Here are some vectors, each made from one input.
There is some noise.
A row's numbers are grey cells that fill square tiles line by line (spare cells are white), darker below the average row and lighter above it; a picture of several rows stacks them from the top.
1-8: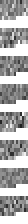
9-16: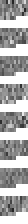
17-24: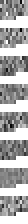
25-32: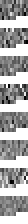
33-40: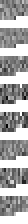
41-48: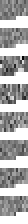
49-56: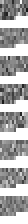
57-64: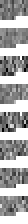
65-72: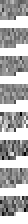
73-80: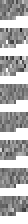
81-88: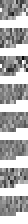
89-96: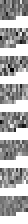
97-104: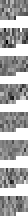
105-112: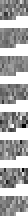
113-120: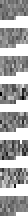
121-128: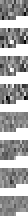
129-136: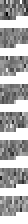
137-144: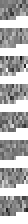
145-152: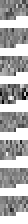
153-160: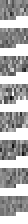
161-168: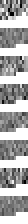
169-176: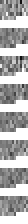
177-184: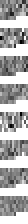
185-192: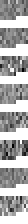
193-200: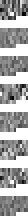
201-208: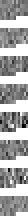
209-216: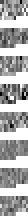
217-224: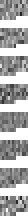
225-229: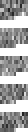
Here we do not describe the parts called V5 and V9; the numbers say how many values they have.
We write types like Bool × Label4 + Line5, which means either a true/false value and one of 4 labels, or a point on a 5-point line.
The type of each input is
Bool × (Line6 + V9) × V5.
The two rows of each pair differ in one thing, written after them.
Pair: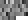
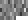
the value of V5
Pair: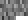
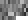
the value of V5
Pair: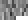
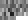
the value of V9
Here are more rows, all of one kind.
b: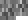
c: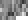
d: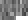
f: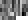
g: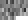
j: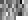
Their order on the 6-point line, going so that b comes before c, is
b, f, d, g, c, j.
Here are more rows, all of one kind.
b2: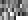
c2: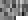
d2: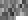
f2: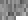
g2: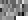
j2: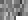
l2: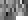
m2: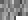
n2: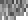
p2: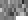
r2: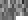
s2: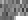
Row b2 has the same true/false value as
n2 and s2.
